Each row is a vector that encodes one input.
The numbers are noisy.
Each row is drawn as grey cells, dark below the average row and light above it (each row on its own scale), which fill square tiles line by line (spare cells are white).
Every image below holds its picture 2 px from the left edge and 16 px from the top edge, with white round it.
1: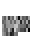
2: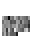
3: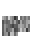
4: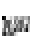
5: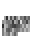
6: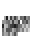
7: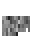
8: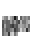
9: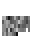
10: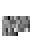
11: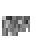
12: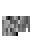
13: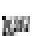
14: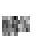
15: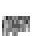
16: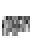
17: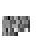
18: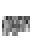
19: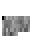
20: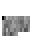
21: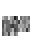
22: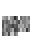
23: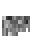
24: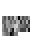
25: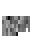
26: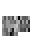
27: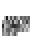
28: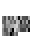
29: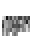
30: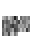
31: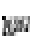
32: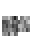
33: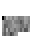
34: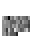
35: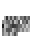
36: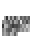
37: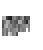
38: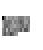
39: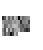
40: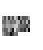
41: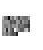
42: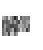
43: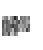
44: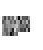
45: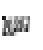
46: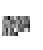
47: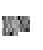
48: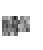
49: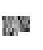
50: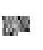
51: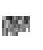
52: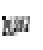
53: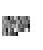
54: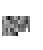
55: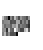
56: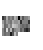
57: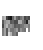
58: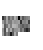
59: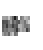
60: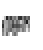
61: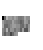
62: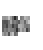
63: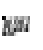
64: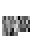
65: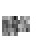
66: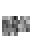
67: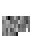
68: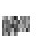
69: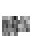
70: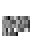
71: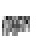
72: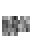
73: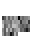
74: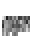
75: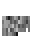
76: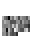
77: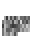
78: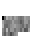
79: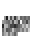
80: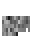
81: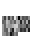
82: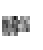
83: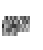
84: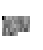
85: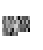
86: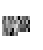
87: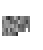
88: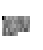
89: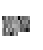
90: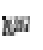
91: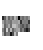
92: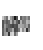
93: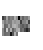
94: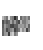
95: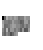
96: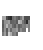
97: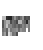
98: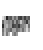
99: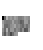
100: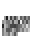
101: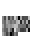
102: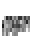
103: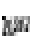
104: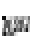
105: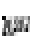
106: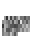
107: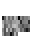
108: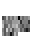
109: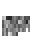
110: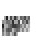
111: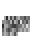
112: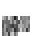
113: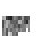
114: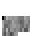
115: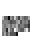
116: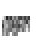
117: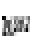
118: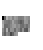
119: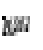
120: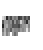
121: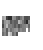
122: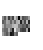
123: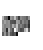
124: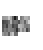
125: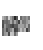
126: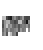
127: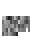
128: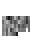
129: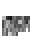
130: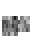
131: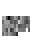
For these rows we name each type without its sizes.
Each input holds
a point on a line.
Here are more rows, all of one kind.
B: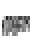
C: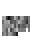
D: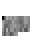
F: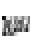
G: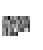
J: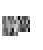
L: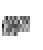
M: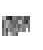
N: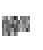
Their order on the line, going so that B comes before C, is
N, L, B, M, C, G, J, D, F.
